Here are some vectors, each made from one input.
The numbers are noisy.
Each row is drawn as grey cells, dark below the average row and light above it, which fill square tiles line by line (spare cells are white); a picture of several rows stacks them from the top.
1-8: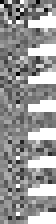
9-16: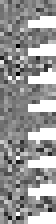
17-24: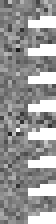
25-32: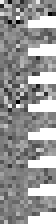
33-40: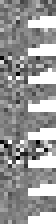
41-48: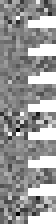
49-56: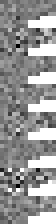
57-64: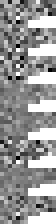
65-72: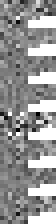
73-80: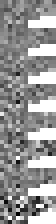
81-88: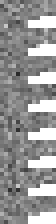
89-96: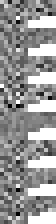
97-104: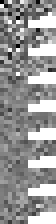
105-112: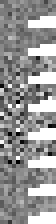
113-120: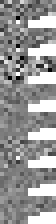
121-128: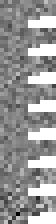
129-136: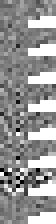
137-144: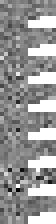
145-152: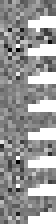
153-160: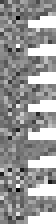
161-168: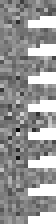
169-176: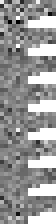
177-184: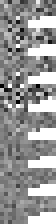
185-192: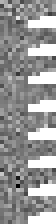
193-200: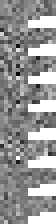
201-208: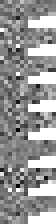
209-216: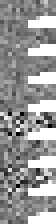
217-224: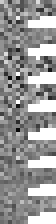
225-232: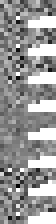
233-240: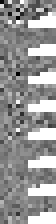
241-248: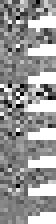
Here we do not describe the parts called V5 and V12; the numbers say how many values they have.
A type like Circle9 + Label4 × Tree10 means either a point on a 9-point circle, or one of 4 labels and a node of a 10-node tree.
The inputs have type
(Circle6 + (Circle11 + Unit) × V5) × V12.
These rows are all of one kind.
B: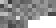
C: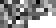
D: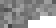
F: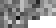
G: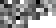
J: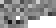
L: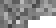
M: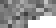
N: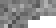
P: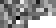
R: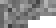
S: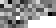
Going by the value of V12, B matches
C, L, P and S.
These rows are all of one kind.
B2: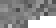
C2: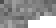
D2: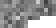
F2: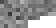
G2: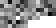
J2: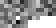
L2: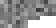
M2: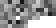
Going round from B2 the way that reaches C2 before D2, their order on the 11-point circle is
B2, C2, D2, F2, G2, M2, L2, J2.
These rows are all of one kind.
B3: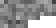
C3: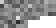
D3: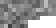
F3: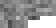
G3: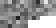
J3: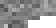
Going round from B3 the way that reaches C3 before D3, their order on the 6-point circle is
B3, C3, G3, D3, J3, F3.
